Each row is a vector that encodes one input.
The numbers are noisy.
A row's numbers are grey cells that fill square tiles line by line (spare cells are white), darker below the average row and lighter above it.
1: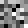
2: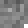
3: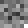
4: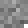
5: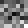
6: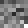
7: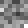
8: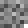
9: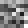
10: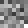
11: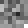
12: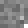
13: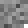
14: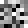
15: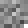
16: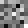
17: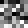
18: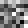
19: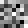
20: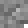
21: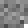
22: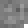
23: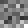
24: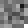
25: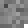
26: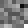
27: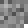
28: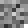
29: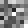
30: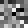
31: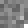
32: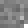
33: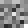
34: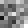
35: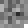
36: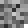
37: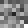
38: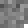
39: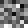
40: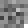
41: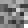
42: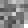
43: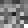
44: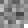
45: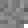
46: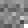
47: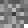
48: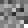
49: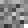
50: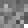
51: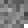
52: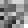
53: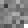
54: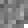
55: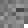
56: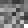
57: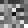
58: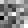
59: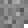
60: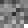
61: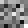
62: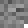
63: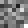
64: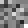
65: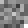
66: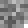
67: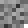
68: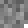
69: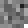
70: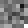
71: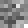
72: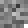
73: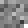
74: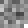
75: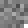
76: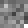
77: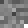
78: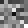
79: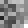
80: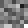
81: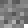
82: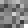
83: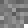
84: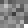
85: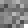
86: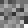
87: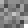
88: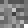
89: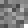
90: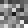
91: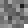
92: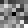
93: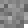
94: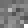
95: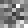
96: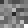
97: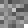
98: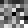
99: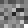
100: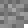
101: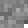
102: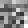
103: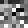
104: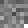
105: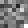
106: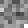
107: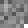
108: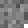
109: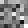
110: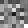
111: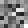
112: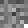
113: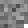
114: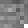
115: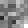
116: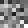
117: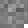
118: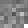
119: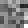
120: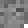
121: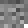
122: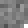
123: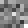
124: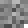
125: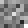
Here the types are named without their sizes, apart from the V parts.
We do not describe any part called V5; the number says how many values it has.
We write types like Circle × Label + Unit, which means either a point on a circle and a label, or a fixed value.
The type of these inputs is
(Circle + Line) × V5 + Tree.
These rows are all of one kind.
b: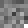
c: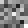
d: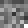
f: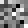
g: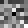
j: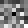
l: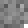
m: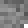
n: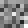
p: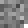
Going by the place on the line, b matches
g, j and p.
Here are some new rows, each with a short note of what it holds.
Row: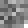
a node of a tree
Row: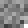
a point on a line and a value of V5
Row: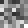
a node of a tree
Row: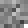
a point on a circle and a value of V5
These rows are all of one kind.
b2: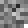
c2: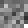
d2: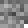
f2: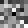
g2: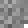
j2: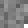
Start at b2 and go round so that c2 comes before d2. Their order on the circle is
b2, c2, g2, d2, f2, j2.
